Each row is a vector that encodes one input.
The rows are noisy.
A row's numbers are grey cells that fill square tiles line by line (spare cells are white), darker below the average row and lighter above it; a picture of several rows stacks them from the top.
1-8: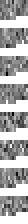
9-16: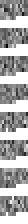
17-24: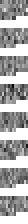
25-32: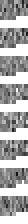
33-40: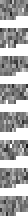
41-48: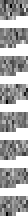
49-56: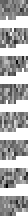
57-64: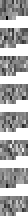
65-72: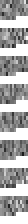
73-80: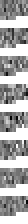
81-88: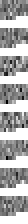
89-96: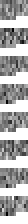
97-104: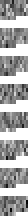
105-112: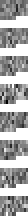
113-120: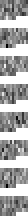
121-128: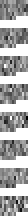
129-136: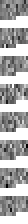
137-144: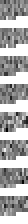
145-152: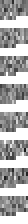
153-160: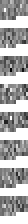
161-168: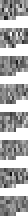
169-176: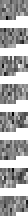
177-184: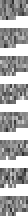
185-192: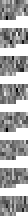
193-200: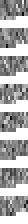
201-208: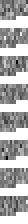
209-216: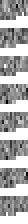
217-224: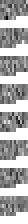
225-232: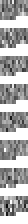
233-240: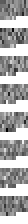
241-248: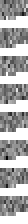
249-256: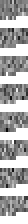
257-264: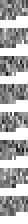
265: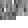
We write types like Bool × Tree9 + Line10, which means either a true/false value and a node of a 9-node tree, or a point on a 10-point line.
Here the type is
List3(Circle9).
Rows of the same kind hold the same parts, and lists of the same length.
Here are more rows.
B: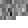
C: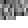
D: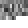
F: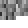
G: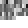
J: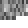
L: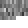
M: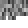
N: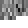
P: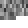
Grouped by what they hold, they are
B, D, M, P
C
F, J, L, N
G

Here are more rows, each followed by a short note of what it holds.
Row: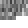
a list of three items
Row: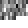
a list of two items
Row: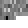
a list of two items
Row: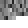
a list of three items
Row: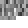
the empty list
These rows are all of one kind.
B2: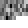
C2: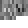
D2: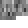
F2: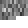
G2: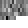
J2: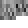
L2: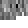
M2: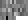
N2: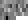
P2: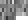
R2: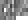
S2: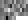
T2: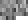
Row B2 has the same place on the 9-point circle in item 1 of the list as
J2 and N2.
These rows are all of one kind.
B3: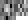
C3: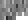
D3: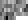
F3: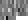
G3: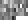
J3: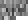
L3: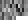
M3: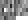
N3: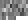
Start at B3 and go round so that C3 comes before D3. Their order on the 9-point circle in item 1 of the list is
B3, C3, D3, L3, F3, J3, N3, G3, M3.
